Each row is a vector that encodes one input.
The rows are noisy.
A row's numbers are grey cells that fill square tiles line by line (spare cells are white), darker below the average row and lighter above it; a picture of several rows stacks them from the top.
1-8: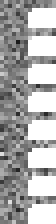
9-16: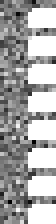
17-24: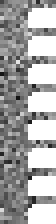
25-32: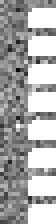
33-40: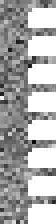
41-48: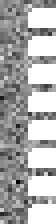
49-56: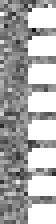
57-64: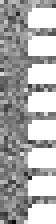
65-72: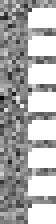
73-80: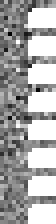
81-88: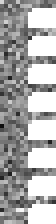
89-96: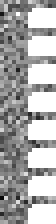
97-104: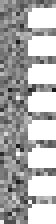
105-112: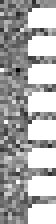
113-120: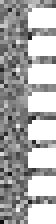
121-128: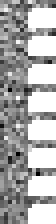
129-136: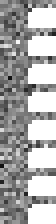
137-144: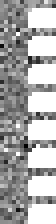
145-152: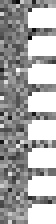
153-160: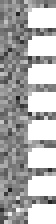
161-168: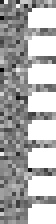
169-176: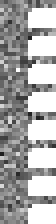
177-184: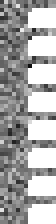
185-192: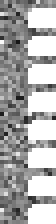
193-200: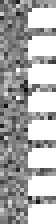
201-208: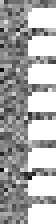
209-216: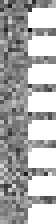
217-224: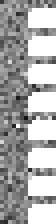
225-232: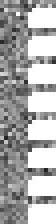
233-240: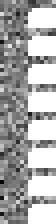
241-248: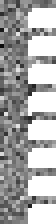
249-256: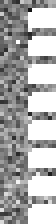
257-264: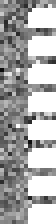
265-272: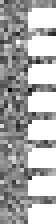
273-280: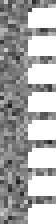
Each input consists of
a point on a 5-point line, together with either a node of a 9-node tree, or a node of a 13-node tree.
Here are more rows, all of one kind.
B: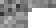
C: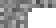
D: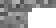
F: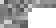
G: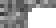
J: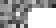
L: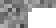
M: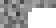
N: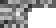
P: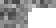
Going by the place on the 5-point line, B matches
C, D and G.
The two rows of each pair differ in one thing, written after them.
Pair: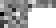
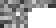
the node of the tree
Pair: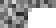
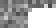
the place on the 5-point line
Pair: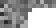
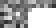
the place on the 5-point line
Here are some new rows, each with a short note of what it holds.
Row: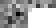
a point on a 5-point line and a node of a 13-node tree
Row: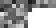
a point on a 5-point line and a node of a 9-node tree
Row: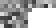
a point on a 5-point line and a node of a 9-node tree
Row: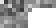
a point on a 5-point line and a node of a 13-node tree
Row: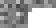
a point on a 5-point line and a node of a 13-node tree
